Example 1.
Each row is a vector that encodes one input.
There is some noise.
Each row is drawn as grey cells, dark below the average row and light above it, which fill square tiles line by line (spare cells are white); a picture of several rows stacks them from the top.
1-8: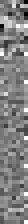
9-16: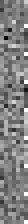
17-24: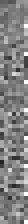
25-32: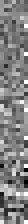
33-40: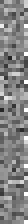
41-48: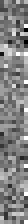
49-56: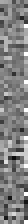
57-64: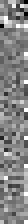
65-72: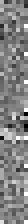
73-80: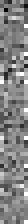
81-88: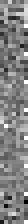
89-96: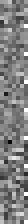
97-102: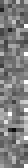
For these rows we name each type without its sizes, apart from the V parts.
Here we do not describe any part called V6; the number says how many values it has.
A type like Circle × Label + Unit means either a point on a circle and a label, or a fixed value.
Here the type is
(Bool × Bool × Bool × Bool + Label) × V6 + Unit.
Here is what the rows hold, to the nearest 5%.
About 5% of them hold a fixed value. The rest hold a value of V6, together with either a label, or four true/false values.
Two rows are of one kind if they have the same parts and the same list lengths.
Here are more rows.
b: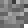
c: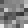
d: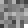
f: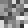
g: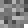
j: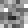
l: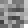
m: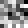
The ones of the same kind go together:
b, c, j, l
d, f, g
m

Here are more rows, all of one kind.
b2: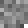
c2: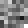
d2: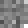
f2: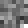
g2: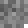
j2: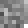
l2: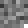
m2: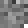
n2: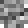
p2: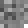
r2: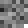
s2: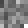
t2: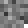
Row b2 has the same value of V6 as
j2 and n2.
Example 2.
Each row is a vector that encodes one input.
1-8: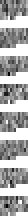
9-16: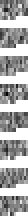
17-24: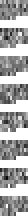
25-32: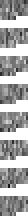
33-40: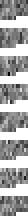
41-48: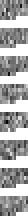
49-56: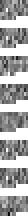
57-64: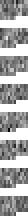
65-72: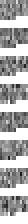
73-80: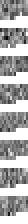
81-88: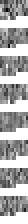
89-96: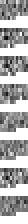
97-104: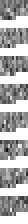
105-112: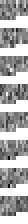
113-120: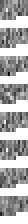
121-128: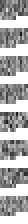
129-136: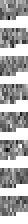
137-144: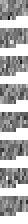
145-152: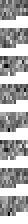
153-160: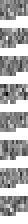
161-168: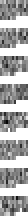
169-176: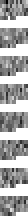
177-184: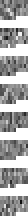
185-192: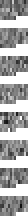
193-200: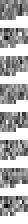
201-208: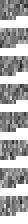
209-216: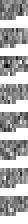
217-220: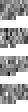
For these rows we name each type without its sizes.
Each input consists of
either a point on a circle, or a point on a line and a true/false value.
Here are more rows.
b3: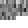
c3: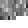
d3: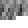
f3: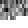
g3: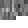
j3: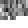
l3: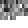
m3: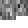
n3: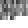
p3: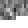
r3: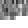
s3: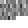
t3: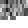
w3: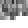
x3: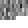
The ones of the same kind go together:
b3, c3, d3, g3, m3, p3, s3, x3
f3, j3, l3, n3, r3, t3, w3

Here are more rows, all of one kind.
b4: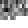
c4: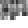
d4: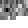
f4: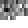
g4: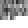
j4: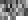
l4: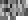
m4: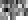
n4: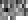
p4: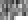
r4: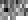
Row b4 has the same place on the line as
n4 and r4.
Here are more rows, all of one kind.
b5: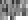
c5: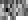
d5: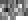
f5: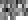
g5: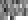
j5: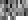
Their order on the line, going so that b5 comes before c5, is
b5, g5, d5, f5, c5, j5.
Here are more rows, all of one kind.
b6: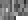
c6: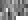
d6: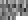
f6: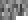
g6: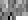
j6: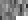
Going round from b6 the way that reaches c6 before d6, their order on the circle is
b6, c6, f6, j6, g6, d6.
